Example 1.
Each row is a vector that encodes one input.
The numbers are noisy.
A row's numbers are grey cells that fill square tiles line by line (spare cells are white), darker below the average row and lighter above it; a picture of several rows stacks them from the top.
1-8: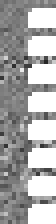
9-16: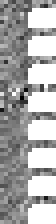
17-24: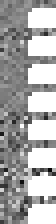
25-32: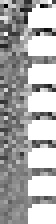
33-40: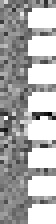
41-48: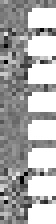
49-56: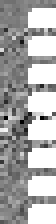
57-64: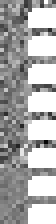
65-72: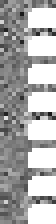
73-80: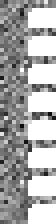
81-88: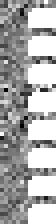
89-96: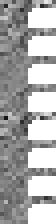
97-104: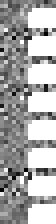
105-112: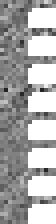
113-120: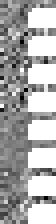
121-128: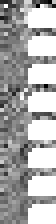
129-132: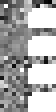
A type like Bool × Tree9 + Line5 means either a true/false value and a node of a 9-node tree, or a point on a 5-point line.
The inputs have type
Bool × Label7 + Unit.
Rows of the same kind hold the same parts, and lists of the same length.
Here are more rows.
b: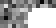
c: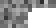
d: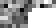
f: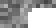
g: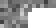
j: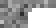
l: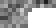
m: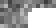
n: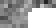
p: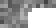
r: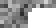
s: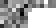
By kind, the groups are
b, c
d, f, g, j, l, m, n, p, r, s

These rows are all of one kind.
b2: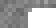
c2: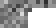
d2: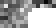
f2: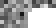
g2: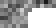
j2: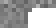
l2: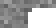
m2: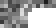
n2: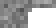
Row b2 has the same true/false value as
m2 and n2.
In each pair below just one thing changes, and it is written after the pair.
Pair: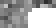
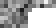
the true/false value
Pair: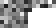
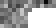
the label
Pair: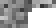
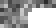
the label
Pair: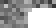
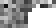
the true/false value
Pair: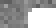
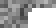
the true/false value
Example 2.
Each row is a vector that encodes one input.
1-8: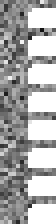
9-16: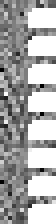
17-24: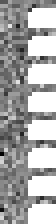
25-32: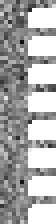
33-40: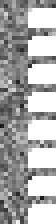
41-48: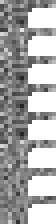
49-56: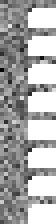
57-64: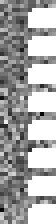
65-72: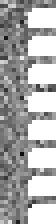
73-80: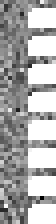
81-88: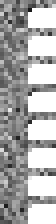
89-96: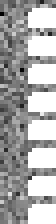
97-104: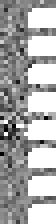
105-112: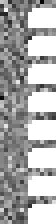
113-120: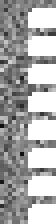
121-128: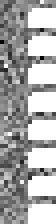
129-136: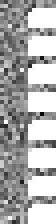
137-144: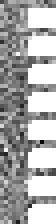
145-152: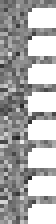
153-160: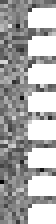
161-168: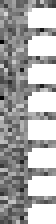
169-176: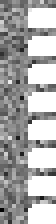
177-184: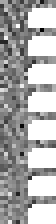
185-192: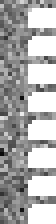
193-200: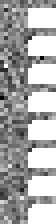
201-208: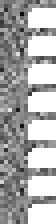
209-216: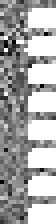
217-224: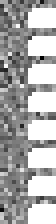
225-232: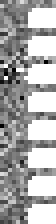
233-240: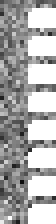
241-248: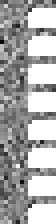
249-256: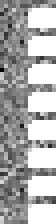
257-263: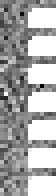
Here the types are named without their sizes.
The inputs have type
List(Line).
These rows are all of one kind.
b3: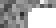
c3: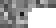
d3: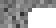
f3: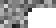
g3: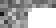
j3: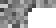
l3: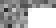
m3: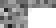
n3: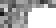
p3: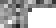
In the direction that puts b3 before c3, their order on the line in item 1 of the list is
p3, f3, j3, d3, b3, c3, m3, l3, g3, n3.
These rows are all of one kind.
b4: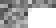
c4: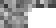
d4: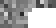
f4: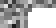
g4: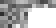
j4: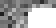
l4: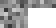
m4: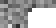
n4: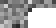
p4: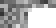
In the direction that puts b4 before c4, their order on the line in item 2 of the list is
g4, p4, f4, b4, m4, c4, d4, n4, j4, l4.
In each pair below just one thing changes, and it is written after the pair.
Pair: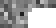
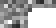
the place on the line in item 1 of the list
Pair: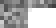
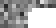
the place on the line in item 1 of the list
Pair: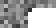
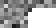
the place on the line in item 1 of the list
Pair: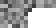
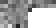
the place on the line in item 2 of the list
